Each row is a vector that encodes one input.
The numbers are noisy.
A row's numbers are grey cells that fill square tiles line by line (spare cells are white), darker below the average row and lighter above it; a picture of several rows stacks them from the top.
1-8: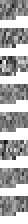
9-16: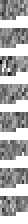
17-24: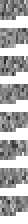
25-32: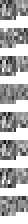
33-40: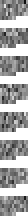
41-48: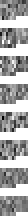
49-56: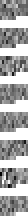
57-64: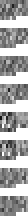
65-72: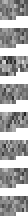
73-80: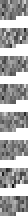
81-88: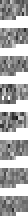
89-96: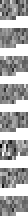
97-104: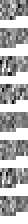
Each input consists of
either a point on each of two 3-point lines, or a list of up to two items, each a point on a 4-point line and a true/false value.
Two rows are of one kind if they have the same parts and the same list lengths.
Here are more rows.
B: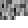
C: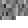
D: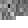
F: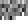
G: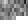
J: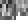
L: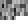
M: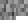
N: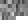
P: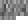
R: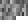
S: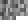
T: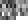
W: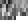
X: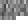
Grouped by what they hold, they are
B, L
C, G, R
D, F, M, N, P, S, X
J, T, W

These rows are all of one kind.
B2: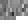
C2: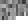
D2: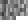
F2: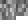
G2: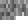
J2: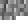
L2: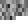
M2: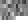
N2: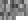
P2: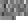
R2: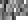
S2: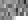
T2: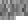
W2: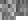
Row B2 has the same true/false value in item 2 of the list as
D2, F2 and L2.
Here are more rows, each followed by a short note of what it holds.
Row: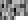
the empty list
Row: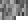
a list of one item
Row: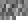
a list of one item
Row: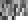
the empty list
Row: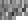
a list of two items
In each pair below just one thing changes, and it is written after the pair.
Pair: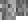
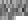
the true/false value in item 1 of the list
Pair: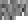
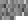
the true/false value in item 2 of the list
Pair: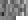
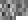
the true/false value in item 1 of the list
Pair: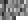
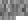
the true/false value in item 2 of the list
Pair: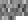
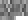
the place on the 4-point line in item 2 of the list
